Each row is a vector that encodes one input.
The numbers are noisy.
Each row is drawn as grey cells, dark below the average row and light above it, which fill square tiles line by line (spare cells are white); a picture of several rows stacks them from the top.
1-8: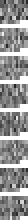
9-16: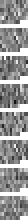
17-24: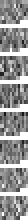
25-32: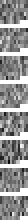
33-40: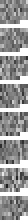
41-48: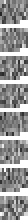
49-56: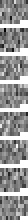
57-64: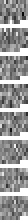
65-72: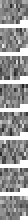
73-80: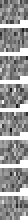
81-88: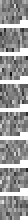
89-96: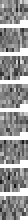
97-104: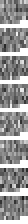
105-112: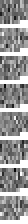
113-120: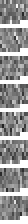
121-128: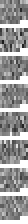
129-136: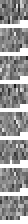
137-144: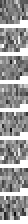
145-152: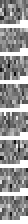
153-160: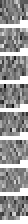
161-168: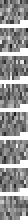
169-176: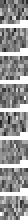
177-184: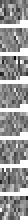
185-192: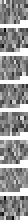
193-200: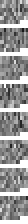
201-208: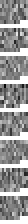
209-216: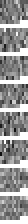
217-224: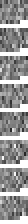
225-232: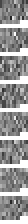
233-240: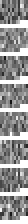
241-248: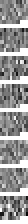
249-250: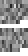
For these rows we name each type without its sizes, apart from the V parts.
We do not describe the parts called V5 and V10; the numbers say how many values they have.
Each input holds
either three true/false values, or a value of V5 and a value of V10, or a list of points on a line.
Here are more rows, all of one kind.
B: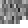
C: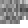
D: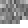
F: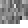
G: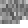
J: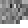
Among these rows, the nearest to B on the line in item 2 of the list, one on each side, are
C and G.
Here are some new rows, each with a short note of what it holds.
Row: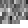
three true/false values
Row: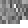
a list of two items
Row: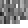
a value of V5 and a value of V10
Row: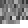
three true/false values
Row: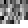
three true/false values
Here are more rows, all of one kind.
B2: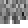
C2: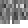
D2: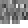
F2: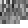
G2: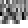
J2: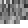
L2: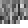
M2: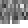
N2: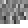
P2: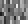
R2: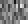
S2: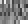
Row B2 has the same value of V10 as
L2 and N2.
